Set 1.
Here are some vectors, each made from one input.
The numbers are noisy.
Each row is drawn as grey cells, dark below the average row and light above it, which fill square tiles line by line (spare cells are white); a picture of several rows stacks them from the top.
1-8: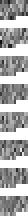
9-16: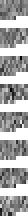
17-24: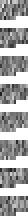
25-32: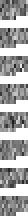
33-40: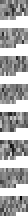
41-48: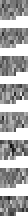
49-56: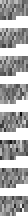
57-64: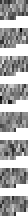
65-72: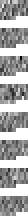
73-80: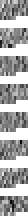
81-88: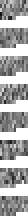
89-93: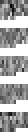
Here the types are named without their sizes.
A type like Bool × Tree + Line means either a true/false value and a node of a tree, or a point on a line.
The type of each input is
Tree.
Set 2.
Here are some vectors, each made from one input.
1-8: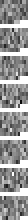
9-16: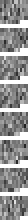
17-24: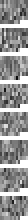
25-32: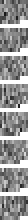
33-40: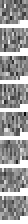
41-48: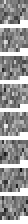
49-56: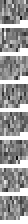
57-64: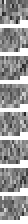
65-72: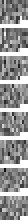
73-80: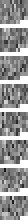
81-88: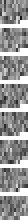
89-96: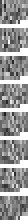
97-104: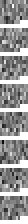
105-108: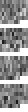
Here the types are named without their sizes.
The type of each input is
Bool × Bool × Bool × Bool × Bool.
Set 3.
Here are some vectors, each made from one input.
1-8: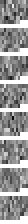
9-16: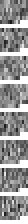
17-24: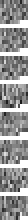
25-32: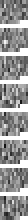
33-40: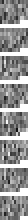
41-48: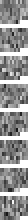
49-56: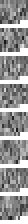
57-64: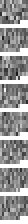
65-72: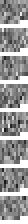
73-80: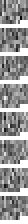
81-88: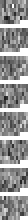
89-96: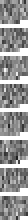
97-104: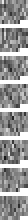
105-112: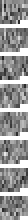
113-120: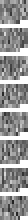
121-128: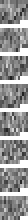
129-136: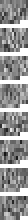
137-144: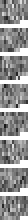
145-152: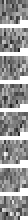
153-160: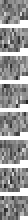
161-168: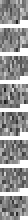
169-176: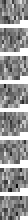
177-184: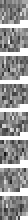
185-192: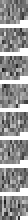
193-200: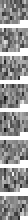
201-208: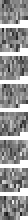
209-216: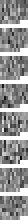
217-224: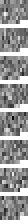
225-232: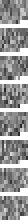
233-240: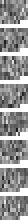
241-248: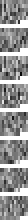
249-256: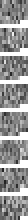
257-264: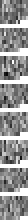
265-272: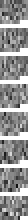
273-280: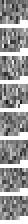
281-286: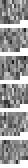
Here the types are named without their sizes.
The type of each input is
Bool × Bool × Bool × Bool × Bool.
